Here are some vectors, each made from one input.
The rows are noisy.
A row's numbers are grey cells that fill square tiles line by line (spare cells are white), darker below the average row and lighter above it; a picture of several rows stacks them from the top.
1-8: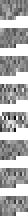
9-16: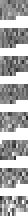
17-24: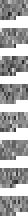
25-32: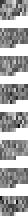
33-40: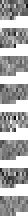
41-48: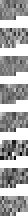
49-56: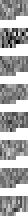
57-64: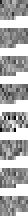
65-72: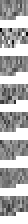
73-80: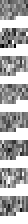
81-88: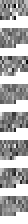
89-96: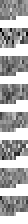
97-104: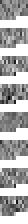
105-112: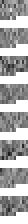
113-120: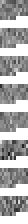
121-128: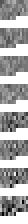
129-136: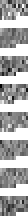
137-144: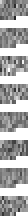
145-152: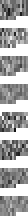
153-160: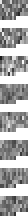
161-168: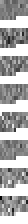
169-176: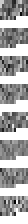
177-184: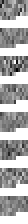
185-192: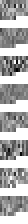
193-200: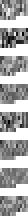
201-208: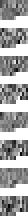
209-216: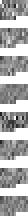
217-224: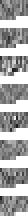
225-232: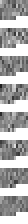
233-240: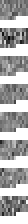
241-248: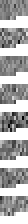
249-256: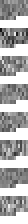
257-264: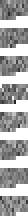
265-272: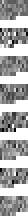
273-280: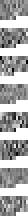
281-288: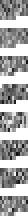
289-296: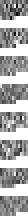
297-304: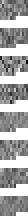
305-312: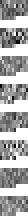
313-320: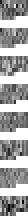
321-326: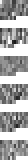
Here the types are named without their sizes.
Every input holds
either two labels and a true/false value, or a point on a line.
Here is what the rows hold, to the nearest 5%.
About 45% of them hold two labels and a true/false value. The rest hold a point on a line.
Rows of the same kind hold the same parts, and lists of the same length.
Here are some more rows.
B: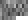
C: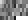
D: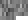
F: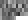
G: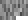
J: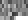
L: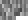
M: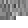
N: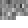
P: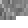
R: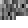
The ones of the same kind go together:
B, D, F, G, M
C, J, L, N, P, R

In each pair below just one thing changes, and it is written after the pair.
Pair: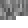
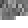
the true/false value
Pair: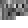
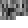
the true/false value
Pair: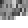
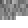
the true/false value
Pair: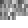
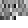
one of the two labels
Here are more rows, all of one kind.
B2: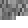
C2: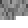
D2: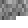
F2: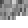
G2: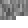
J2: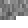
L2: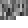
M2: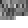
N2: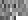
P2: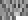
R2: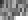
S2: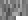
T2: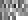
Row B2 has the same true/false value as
C2, R2 and S2.
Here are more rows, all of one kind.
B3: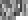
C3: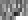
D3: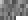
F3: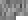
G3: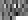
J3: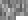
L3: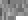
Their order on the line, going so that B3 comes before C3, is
L3, J3, G3, D3, B3, F3, C3.
